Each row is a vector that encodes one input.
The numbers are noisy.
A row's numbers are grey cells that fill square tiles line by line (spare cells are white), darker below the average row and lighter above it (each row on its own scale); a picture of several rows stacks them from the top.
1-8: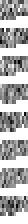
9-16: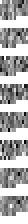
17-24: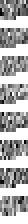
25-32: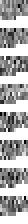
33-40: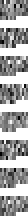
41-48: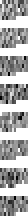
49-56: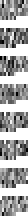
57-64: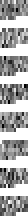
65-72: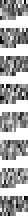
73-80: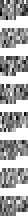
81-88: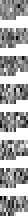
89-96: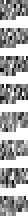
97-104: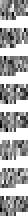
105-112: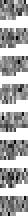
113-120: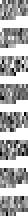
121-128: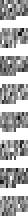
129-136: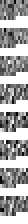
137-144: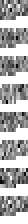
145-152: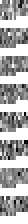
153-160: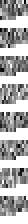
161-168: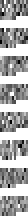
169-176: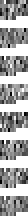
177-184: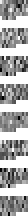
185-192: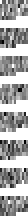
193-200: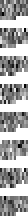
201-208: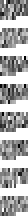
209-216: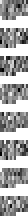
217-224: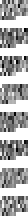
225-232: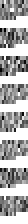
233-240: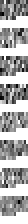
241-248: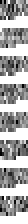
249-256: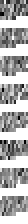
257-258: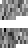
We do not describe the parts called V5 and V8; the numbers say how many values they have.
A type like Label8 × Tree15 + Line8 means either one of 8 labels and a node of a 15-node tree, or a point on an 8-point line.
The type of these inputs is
(Bool × V8 + Line9) × V5 + Tree13.
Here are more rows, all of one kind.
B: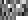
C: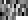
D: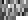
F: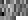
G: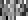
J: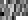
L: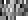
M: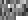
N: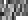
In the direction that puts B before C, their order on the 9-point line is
B, M, G, C, L, D, F, J, N.
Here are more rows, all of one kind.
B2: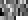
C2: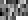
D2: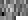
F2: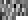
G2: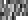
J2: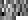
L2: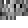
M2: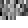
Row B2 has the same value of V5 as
D2 and J2.
